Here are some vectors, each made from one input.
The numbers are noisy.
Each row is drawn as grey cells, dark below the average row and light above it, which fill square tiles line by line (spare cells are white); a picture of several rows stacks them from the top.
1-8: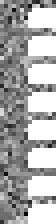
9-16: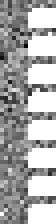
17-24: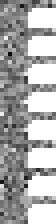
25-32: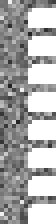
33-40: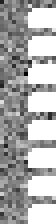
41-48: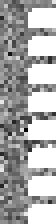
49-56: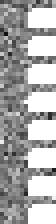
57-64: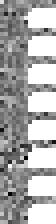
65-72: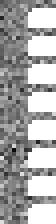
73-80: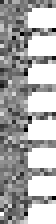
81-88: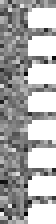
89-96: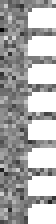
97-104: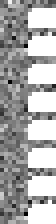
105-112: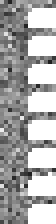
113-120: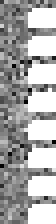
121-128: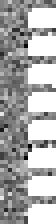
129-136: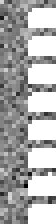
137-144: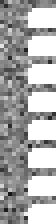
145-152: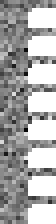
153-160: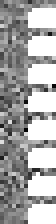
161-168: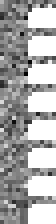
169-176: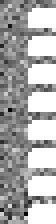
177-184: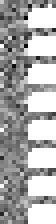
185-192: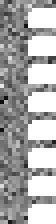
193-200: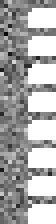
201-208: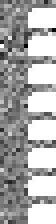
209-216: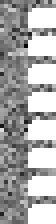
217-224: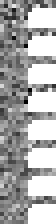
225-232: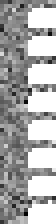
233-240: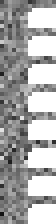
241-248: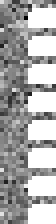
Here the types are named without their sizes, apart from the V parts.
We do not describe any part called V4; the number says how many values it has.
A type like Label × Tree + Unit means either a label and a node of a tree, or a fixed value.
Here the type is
(Line + List(V4)) × (Line + Tree).
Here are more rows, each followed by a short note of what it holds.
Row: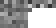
a node of a tree, together with a list of two items
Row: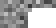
a point on a line, together with the empty list
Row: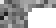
a point on a line, together with a list of one item
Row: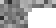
a point on a line, together with a list of one item
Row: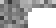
a point on a line, together with a list of one item
